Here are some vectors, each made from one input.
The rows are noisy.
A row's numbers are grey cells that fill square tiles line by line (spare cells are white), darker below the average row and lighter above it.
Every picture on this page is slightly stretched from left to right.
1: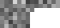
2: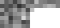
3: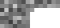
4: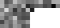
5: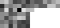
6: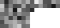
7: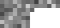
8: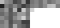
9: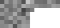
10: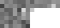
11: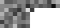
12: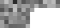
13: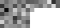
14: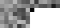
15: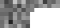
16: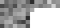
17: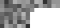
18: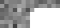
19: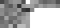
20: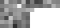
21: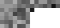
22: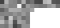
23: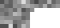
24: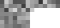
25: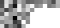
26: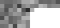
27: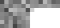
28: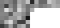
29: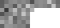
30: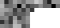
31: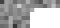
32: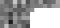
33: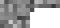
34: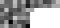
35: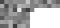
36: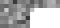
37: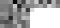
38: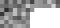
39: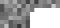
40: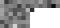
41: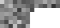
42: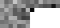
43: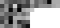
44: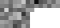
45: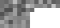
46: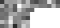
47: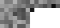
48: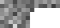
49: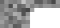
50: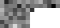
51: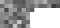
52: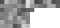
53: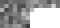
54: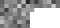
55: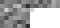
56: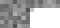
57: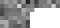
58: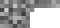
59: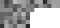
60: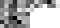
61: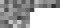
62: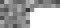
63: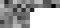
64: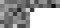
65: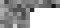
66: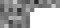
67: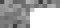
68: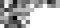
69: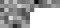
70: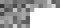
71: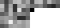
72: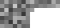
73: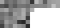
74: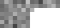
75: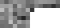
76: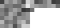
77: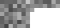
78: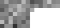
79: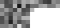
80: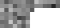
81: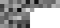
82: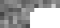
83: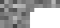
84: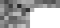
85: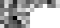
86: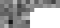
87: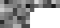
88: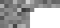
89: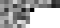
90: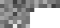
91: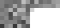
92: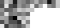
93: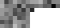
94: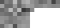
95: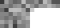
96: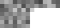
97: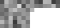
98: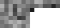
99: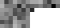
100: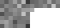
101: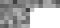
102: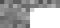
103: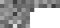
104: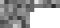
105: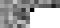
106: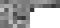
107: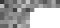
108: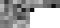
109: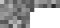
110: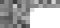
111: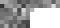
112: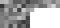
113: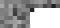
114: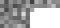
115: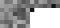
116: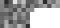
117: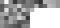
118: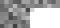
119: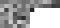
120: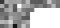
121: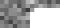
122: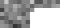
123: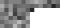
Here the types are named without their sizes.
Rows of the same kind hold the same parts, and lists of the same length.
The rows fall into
4 kinds.
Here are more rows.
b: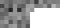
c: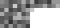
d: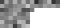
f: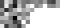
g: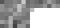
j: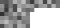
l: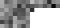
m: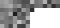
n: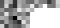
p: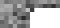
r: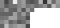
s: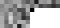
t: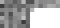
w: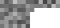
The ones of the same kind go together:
b, j, r, t, w
c, d, g
f, n
l, m, p, s

